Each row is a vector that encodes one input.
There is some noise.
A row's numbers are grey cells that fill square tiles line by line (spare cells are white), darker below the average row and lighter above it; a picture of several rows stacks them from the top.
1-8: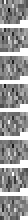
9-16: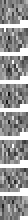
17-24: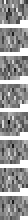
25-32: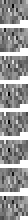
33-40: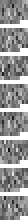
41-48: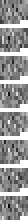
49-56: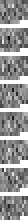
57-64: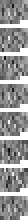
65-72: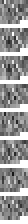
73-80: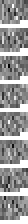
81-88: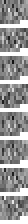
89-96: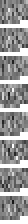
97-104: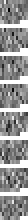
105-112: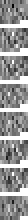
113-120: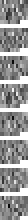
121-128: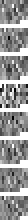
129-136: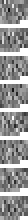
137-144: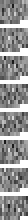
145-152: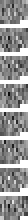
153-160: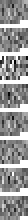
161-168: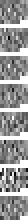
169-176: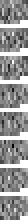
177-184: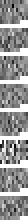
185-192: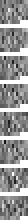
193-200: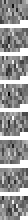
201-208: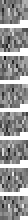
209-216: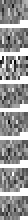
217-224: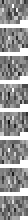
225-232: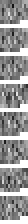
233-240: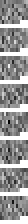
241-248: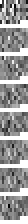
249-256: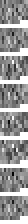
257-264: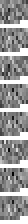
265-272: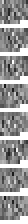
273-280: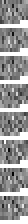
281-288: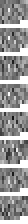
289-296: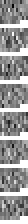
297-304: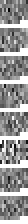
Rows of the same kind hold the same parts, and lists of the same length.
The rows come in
3 kinds.
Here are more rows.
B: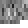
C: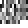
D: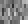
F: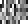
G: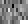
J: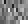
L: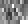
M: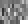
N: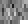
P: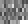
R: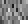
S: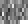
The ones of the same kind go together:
B, D, G, J, M, N, R
C, F
L, P, S

